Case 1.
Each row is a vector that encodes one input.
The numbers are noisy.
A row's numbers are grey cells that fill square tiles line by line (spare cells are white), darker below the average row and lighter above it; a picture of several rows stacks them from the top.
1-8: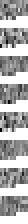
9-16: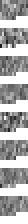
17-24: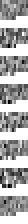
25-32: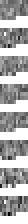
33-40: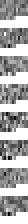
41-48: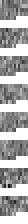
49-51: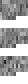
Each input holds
four true/false values.
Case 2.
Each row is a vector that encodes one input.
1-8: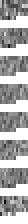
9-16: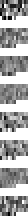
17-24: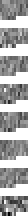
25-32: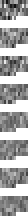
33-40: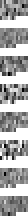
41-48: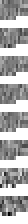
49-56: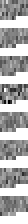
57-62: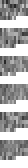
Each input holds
four true/false values.
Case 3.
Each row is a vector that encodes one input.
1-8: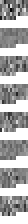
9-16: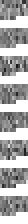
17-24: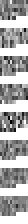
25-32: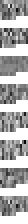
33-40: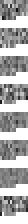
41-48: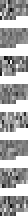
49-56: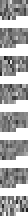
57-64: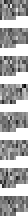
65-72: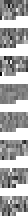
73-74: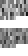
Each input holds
a node of a 7-node tree.
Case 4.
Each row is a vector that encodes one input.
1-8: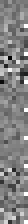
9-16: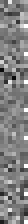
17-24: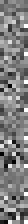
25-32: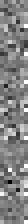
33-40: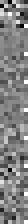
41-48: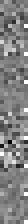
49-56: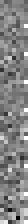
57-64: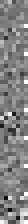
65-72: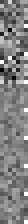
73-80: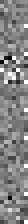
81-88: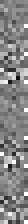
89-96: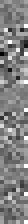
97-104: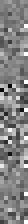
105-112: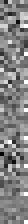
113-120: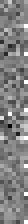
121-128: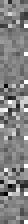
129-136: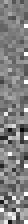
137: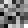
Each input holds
a point on a 16-point line.
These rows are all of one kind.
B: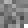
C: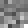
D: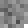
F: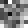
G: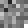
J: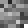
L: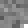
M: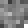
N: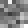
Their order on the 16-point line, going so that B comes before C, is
G, D, B, J, F, L, M, C, N.
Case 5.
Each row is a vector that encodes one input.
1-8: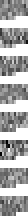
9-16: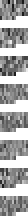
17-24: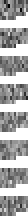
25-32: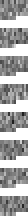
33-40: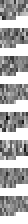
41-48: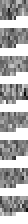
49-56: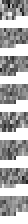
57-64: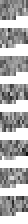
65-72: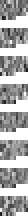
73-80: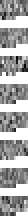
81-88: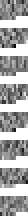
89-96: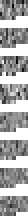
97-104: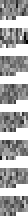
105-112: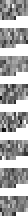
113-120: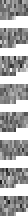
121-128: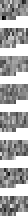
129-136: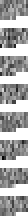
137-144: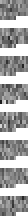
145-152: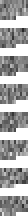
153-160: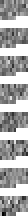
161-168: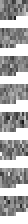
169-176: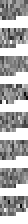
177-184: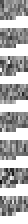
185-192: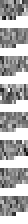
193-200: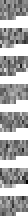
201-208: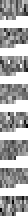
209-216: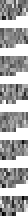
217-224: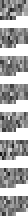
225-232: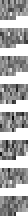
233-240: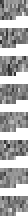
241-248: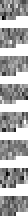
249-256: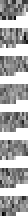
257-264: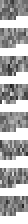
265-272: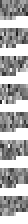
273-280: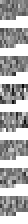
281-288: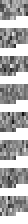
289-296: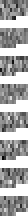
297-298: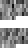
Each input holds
one of 9 labels.
